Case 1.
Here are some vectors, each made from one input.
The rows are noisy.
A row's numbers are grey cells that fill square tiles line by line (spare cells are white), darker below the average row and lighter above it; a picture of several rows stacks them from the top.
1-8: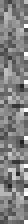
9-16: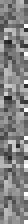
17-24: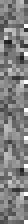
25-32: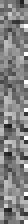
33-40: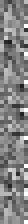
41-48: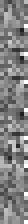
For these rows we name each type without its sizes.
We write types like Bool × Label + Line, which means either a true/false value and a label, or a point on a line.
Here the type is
Line.
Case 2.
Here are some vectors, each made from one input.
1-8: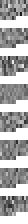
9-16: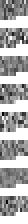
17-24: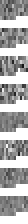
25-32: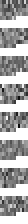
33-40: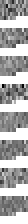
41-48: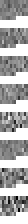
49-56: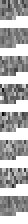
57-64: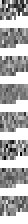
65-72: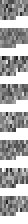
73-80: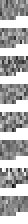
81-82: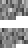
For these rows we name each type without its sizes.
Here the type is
Line.
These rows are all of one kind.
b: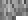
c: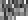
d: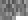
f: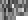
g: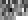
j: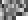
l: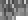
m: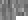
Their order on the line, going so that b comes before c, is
j, b, g, m, f, d, l, c.
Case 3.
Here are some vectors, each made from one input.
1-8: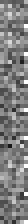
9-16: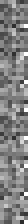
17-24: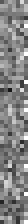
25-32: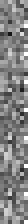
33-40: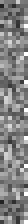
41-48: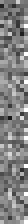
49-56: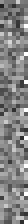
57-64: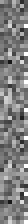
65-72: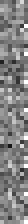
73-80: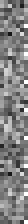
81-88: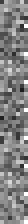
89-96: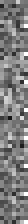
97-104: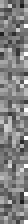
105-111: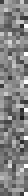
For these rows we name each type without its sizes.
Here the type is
Circle.
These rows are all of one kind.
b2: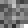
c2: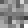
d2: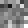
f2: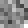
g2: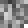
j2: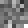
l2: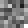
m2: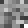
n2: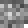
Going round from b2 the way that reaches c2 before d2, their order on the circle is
b2, f2, c2, m2, g2, n2, l2, d2, j2.
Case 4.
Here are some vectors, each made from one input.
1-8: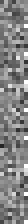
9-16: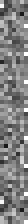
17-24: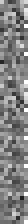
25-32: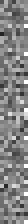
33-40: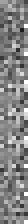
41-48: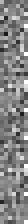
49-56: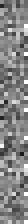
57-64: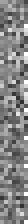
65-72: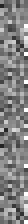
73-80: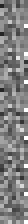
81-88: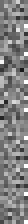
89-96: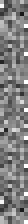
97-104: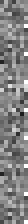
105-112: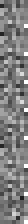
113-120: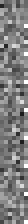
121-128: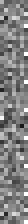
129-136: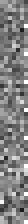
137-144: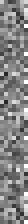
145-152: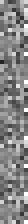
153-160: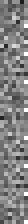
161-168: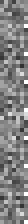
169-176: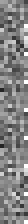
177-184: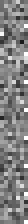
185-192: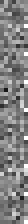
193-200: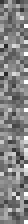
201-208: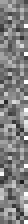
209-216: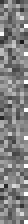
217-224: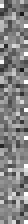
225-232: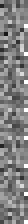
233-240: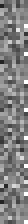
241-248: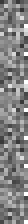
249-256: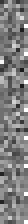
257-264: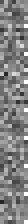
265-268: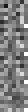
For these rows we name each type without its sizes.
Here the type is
Label.
